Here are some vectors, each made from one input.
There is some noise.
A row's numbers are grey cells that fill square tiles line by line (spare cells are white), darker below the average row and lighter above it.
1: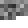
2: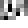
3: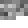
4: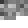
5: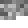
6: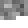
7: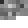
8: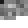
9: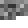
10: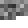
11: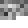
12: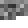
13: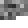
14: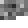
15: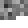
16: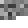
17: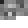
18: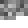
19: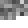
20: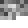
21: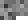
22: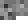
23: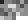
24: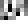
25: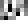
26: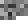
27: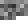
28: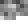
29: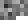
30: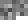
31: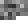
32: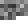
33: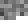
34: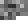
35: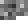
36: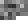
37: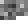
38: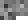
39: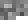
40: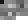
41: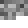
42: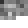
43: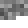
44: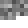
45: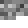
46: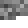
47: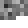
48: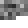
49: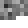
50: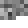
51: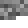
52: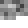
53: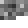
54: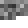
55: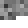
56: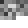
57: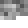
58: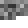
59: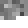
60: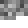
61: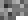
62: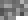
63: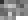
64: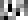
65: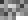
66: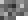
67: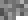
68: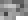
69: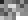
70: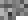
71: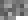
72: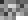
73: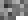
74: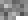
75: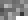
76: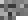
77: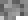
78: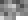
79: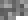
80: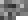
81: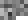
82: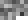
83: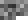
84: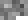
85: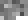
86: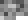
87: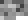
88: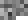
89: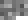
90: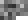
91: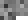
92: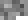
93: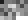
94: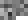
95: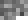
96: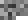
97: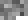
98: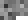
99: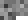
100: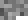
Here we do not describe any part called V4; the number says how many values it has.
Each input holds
a list of up to two items, each a true/false value and a value of V4.
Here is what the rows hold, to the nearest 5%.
All of them are lists of up to two items, each a true/false value and a value of V4: about 5% are empty, 45% hold one and 50% two.
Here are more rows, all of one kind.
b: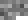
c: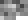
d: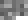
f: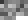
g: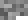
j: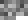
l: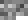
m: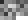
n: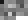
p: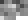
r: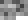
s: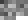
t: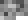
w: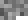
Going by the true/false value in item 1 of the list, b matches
d, g and w.
